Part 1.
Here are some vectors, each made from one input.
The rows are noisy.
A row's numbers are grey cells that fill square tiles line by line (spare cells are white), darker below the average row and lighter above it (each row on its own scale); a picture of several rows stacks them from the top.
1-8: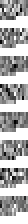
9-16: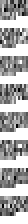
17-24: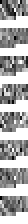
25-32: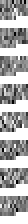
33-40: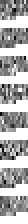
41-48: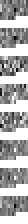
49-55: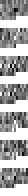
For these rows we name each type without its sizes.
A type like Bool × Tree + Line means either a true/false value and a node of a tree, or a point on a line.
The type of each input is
Line × Line + Unit.
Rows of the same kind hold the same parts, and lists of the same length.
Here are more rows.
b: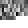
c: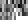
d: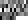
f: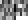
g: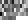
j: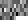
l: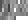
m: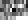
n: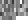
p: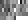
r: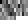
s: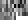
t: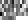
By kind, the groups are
b, c, d, f, j, l, m, p, r, s
g, n, t

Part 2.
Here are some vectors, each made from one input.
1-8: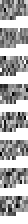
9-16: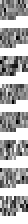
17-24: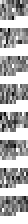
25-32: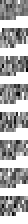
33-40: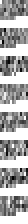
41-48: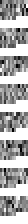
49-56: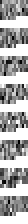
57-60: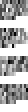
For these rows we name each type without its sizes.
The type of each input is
Label.
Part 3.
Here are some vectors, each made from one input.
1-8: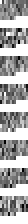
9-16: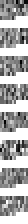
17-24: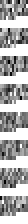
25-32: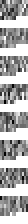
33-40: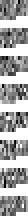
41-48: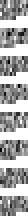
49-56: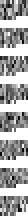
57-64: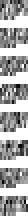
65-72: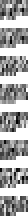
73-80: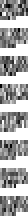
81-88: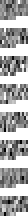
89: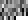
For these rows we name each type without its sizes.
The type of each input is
Label.
